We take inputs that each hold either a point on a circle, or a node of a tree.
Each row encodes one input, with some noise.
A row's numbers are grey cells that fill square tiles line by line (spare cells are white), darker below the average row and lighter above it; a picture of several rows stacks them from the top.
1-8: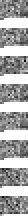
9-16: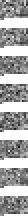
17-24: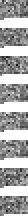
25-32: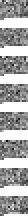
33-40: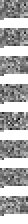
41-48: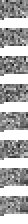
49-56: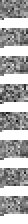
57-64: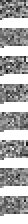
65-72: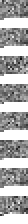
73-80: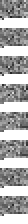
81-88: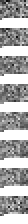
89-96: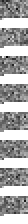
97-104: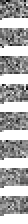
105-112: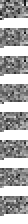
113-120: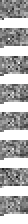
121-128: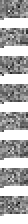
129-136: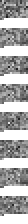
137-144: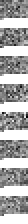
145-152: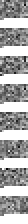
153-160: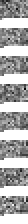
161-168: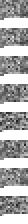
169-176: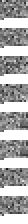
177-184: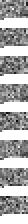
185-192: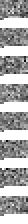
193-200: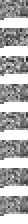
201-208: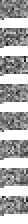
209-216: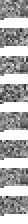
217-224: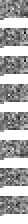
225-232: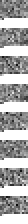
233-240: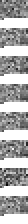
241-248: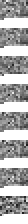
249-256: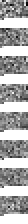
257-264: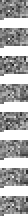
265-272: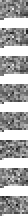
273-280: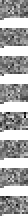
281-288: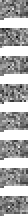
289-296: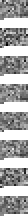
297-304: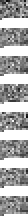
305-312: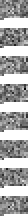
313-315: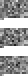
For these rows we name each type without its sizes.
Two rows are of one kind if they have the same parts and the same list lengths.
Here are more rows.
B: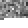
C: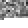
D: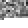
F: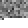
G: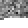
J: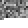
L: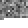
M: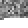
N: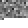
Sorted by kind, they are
B, C, D, G, M
F, J, L, N

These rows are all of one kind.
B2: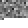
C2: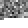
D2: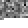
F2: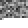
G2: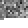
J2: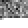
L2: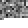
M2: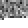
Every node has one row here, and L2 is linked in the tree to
B2, D2, F2 and G2.
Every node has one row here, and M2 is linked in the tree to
B2.
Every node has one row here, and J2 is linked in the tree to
F2.
